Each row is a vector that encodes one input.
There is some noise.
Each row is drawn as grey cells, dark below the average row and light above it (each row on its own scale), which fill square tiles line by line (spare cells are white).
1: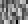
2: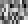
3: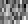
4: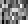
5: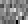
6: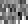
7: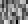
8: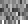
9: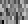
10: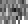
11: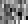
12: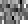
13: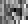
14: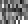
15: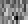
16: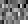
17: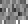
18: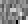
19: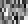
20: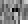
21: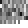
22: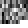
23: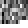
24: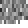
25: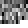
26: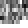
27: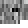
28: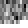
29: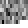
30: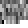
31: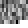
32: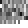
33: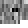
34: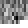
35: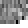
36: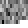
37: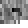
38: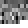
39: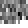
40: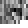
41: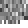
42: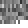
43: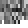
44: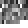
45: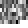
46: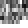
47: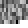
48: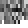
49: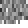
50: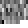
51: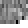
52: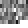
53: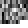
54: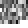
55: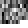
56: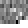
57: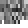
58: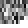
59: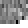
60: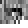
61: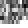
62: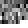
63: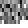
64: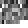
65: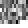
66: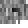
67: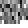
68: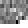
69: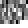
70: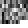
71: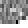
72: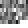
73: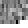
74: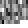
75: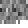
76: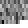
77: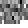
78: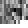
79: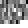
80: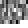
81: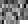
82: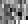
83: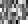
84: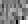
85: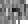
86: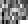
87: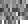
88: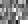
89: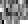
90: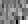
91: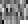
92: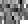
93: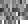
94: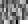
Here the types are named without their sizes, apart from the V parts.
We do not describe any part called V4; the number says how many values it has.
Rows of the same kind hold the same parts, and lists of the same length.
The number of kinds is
2.
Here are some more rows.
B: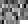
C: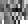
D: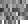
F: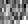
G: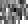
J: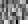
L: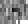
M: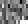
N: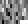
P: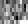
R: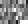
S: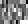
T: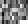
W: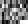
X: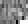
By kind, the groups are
B, F, J, N, P, R, S, T, W, X
C, D, G, L, M

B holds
three true/false values and a value of V4.
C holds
a point on a line and a value of V4.
